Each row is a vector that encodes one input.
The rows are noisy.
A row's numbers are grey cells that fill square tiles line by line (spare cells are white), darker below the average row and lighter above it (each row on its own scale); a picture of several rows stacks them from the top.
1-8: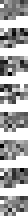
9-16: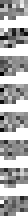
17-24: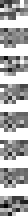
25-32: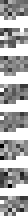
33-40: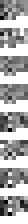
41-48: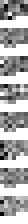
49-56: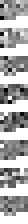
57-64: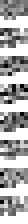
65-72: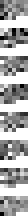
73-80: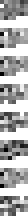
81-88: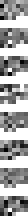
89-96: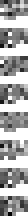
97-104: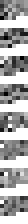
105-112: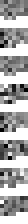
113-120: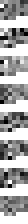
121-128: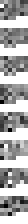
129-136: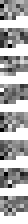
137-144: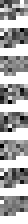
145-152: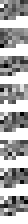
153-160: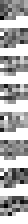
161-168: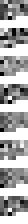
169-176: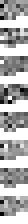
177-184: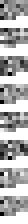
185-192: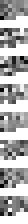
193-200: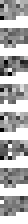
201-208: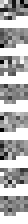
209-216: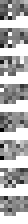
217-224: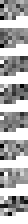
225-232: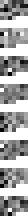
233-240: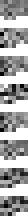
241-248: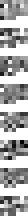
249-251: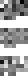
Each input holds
a point on a 20-point circle.
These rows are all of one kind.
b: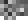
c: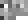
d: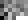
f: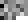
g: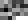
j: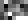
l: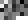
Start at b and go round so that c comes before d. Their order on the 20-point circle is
b, c, f, d, j, g, l.
